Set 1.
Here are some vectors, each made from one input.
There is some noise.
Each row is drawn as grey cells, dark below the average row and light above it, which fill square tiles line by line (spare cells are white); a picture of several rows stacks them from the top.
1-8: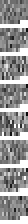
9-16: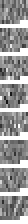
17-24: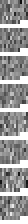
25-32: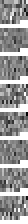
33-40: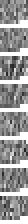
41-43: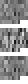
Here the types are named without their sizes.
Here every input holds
a point on a circle.
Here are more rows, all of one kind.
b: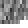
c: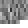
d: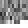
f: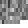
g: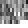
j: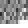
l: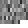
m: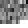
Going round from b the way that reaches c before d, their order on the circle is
b, c, l, f, d, g, j, m.
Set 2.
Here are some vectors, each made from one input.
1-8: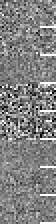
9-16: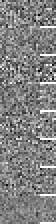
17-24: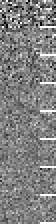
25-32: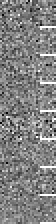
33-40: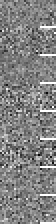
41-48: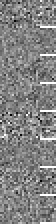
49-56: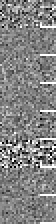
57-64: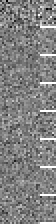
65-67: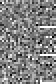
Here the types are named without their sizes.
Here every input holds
a point on each of two lines.
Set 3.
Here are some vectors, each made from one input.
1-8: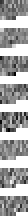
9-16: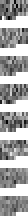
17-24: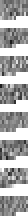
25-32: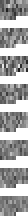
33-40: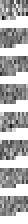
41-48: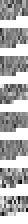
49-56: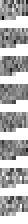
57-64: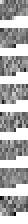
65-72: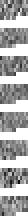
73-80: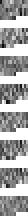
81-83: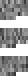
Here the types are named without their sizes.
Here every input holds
a point on a circle.
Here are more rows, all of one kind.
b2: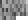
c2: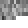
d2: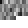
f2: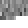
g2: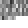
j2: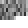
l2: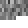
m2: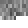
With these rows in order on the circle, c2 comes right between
d2 and g2.
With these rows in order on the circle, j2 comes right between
b2 and f2.
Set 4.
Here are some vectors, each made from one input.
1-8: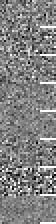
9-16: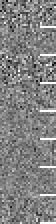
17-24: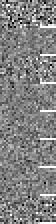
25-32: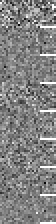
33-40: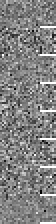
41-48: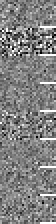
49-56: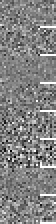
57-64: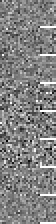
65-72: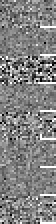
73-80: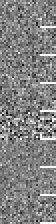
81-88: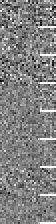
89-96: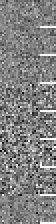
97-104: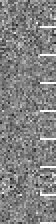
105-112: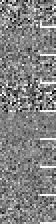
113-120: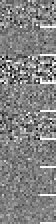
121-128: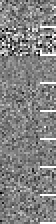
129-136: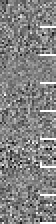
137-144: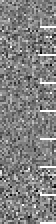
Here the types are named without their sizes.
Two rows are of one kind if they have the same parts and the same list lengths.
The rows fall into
2 kinds.
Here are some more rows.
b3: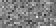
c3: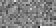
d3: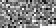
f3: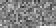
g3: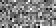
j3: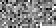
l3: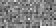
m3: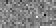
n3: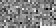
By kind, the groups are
b3, c3, f3, g3, j3, l3, m3, n3
d3

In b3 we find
a point on each of two lines.
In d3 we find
a fixed value.
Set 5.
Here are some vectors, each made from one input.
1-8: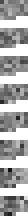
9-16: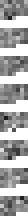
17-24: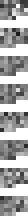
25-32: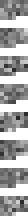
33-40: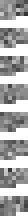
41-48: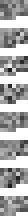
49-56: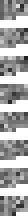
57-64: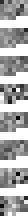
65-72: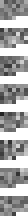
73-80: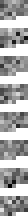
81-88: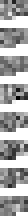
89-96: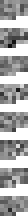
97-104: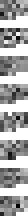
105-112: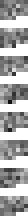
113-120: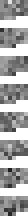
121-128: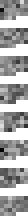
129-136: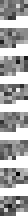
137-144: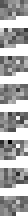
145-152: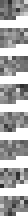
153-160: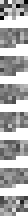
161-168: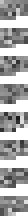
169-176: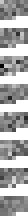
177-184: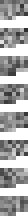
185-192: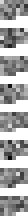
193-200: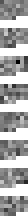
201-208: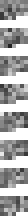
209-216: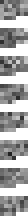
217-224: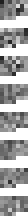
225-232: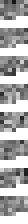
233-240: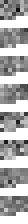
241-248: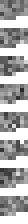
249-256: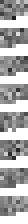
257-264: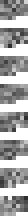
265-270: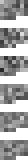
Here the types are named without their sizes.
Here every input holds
either a fixed value, or four true/false values.
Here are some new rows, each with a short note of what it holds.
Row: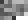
four true/false values
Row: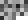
a fixed value
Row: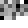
a fixed value
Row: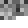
a fixed value
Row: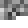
four true/false values
